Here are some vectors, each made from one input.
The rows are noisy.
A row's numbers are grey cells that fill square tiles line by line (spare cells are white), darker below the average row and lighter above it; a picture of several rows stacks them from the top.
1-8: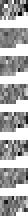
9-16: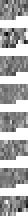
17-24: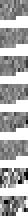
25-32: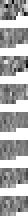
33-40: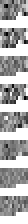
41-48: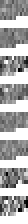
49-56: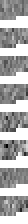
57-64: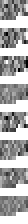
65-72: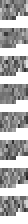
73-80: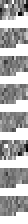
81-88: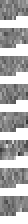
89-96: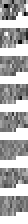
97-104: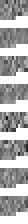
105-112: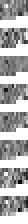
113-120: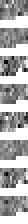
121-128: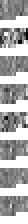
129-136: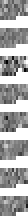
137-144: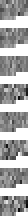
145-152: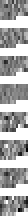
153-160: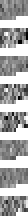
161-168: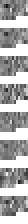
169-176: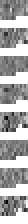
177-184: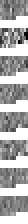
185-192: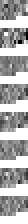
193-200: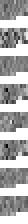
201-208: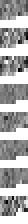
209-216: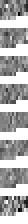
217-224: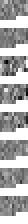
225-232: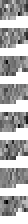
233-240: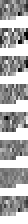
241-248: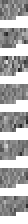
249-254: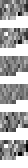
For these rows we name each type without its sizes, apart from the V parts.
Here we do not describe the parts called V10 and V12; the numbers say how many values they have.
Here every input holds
a label, together with either three true/false values and a value of V10, or a value of V12.
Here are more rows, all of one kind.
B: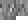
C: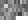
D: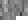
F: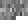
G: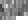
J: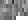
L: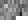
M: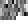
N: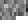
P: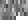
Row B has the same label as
C, F and L.
